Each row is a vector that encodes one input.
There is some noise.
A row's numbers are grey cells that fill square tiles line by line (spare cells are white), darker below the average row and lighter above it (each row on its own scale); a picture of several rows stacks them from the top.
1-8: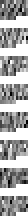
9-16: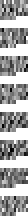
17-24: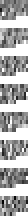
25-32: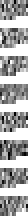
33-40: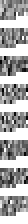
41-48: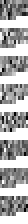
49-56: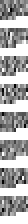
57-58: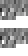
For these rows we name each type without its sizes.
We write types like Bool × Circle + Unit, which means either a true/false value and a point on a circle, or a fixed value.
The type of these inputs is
Line × (Tree + Unit).
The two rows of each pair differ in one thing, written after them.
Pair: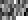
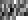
the place on the line
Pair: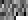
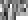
the place on the line
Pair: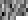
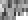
the place on the line
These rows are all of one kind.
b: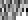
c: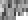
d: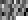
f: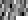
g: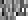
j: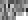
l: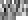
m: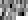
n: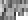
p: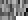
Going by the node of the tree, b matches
l and p.
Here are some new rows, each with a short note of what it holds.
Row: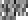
a point on a line
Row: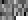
a point on a line and a node of a tree
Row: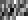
a point on a line and a node of a tree
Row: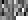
a point on a line and a node of a tree
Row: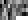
a point on a line
